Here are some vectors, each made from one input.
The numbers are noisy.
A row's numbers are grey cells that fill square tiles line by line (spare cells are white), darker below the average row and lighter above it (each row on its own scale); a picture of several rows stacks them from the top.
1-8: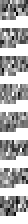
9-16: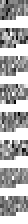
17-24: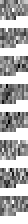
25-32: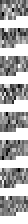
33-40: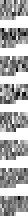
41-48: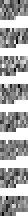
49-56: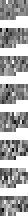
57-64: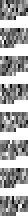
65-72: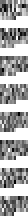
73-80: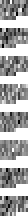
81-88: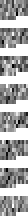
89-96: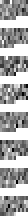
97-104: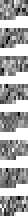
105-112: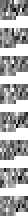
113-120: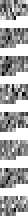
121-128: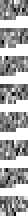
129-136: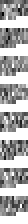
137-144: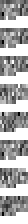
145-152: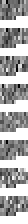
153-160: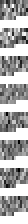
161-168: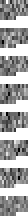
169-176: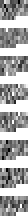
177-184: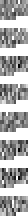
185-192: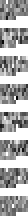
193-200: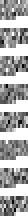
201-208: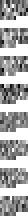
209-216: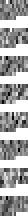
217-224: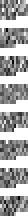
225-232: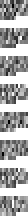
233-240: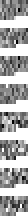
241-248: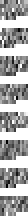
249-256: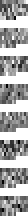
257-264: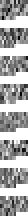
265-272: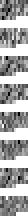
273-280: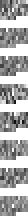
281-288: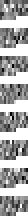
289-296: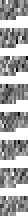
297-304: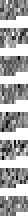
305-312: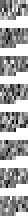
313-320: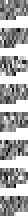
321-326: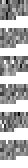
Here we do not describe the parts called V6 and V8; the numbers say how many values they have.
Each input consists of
a value of V6, together with either a point on a 10-point circle and a true/false value, or a value of V8.
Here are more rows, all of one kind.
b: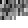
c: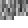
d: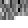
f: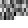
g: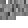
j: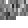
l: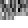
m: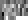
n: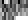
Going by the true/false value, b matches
d, g and l.
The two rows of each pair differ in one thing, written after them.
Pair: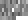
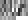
the true/false value
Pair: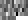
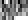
the value of V6
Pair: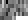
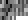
the place on the 10-point circle
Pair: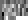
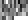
the value of V6
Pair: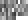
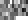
the value of V6
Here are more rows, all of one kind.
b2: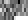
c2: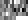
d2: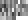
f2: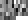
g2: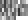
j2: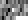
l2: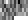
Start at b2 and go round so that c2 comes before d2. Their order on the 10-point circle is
b2, j2, f2, c2, d2, g2, l2.
